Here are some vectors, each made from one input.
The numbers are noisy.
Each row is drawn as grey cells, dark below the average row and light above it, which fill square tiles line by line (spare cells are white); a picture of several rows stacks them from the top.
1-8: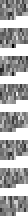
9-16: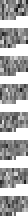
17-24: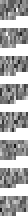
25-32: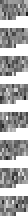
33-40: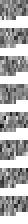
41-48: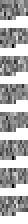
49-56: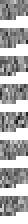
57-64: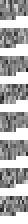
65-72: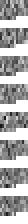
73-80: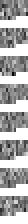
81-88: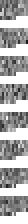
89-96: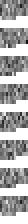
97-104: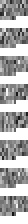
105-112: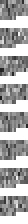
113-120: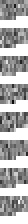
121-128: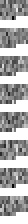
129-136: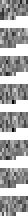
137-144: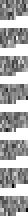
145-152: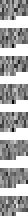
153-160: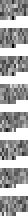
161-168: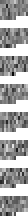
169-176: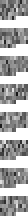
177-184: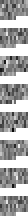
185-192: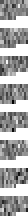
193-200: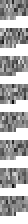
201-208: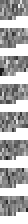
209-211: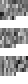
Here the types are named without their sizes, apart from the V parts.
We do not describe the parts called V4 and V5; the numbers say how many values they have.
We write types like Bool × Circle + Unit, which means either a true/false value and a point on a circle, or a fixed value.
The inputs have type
Bool × List(V5) + Line × (Line + V4).
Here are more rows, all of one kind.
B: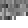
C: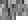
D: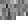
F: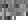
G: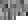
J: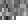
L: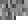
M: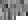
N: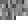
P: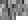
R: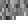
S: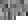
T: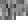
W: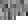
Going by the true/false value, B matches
F, J and R.
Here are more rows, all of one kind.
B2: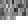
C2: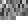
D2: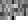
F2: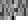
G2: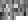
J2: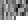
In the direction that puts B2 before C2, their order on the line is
B2, J2, C2, F2, D2, G2.
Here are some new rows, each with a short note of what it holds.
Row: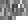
a true/false value, together with a list of two items
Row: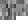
a true/false value, together with a list of one item
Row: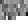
a true/false value, together with a list of two items
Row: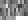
a point on each of two lines
